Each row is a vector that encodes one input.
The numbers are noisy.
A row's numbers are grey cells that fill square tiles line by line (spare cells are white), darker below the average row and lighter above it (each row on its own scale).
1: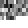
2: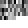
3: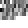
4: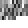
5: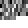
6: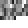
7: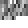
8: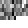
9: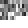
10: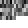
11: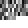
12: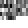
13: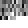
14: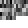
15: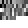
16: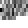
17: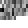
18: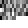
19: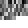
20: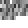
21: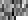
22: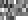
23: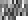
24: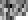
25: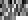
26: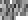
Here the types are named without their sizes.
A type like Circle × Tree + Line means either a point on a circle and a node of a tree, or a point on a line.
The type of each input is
Line.
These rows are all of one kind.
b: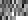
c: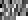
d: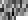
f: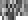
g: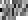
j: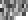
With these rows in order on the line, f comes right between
g and j.
